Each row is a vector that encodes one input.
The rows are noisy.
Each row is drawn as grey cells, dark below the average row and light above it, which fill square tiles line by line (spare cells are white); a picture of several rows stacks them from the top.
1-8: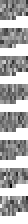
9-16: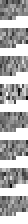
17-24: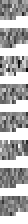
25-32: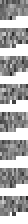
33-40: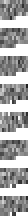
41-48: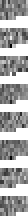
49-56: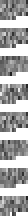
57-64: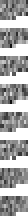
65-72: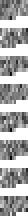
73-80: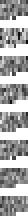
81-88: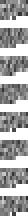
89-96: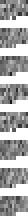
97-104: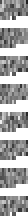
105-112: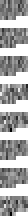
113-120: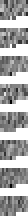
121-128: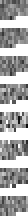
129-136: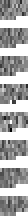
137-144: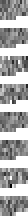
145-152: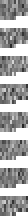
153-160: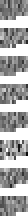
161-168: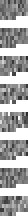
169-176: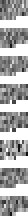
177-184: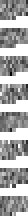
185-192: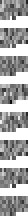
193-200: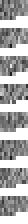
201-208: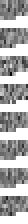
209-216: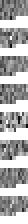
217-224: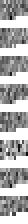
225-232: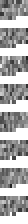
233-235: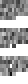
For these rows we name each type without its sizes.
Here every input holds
a list of points on a line.
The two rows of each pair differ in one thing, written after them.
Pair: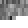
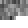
the place on the line in item 2 of the list
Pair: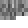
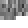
the place on the line in item 2 of the list
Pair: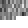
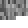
the place on the line in item 2 of the list
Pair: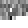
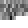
the place on the line in item 2 of the list
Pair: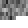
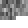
the place on the line in item 2 of the list
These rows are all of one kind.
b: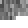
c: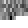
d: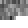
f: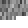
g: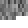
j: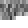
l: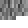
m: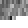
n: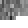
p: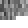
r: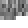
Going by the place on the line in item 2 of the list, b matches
j and p.
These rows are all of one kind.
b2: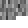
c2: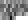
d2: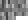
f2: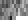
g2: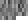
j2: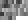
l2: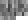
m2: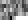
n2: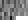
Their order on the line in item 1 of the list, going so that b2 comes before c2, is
j2, f2, n2, d2, b2, g2, l2, c2, m2.
